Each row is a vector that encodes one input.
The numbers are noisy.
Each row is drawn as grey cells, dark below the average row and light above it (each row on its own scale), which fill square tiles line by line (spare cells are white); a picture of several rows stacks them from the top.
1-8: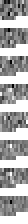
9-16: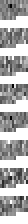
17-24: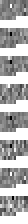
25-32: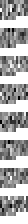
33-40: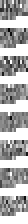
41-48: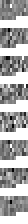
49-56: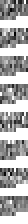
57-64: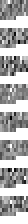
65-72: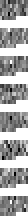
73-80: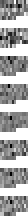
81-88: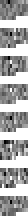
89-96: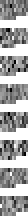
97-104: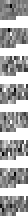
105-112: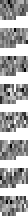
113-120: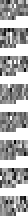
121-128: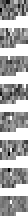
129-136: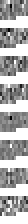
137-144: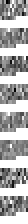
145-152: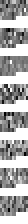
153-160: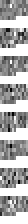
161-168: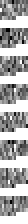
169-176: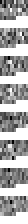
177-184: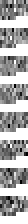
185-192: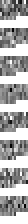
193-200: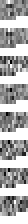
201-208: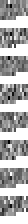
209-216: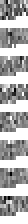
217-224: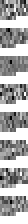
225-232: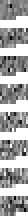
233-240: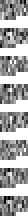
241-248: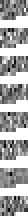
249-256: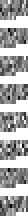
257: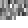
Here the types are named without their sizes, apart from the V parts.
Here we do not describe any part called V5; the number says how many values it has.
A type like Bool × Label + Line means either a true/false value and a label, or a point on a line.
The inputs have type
(Bool × Bool × Bool × Bool × (Circle + Unit) + Line) × V5.
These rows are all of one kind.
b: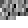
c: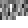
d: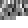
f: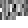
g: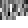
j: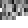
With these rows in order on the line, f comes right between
b and j.
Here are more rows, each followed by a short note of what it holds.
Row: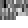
four true/false values and a value of V5
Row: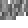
four true/false values and a value of V5
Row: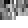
a point on a circle, four true/false values and a value of V5
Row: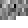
a point on a line and a value of V5
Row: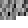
a point on a line and a value of V5
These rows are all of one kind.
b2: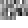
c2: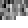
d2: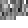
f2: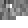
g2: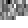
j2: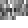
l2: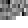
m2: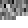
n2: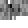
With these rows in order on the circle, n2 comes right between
l2 and m2.
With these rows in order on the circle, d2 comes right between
c2 and f2.
